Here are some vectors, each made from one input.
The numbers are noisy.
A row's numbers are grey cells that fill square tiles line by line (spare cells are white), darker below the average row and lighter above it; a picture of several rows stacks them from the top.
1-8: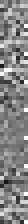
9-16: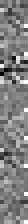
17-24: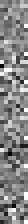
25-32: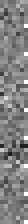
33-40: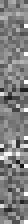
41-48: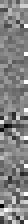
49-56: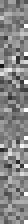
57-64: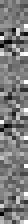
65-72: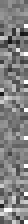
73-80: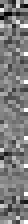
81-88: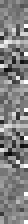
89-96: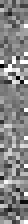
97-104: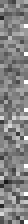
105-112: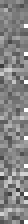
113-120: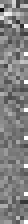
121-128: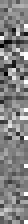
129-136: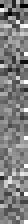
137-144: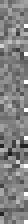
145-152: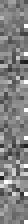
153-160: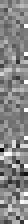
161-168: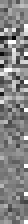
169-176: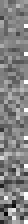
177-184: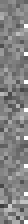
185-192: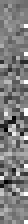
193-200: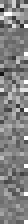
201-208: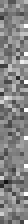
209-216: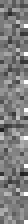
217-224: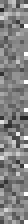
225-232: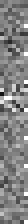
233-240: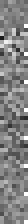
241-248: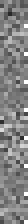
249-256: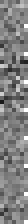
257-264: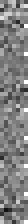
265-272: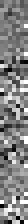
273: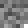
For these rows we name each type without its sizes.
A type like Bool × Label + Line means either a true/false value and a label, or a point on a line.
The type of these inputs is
List(Bool × Line).
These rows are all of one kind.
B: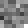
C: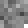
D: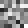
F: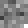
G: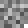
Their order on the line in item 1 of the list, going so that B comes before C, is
B, G, D, C, F.
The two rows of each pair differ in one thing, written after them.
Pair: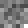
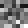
the true/false value in item 1 of the list
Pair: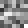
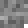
the true/false value in item 1 of the list
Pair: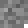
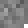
the true/false value in item 1 of the list
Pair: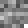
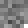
the place on the line in item 1 of the list
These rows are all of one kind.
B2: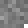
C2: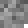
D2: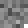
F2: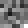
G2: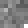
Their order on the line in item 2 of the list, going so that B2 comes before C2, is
F2, D2, B2, G2, C2.
